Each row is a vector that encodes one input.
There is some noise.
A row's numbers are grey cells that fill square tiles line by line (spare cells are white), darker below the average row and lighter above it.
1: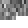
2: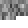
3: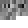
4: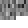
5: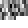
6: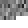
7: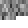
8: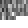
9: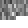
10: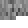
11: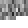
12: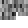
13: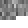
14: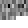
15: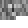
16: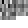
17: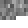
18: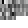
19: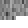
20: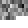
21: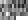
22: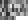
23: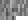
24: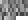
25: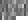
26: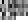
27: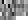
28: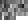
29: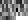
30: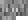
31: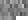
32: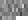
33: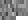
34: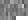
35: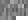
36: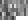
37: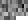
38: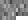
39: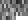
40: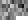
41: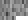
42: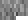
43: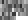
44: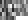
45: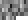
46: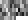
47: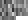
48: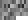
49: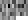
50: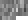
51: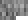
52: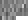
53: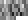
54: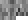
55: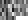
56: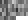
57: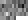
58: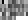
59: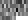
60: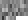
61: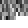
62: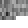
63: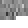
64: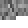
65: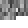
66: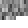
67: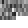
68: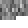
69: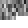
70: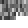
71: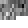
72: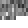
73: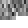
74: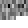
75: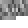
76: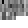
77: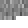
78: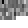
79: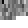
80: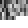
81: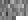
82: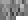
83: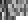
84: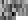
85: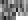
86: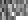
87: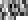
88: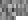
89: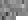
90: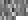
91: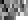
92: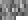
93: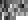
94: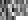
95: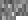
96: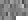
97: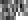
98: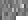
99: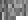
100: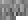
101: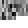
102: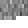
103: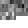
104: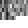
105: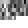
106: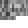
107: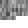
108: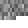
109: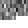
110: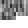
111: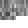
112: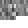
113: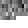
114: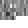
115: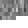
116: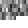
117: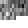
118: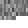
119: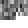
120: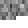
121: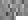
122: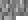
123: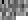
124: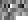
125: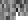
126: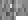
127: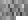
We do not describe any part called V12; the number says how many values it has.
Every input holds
a value of V12, together with either a point on a 5-point circle, or a node of a 13-node tree.
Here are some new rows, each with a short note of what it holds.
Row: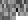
a point on a 5-point circle and a value of V12
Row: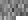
a node of a 13-node tree and a value of V12
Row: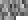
a node of a 13-node tree and a value of V12
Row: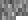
a node of a 13-node tree and a value of V12
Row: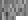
a node of a 13-node tree and a value of V12
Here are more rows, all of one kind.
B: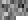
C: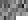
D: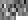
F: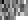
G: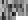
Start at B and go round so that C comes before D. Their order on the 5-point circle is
B, C, F, G, D.
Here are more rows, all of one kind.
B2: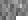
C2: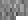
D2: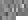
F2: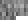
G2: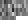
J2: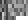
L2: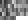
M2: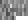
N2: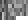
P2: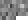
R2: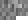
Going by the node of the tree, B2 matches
G2 and N2.
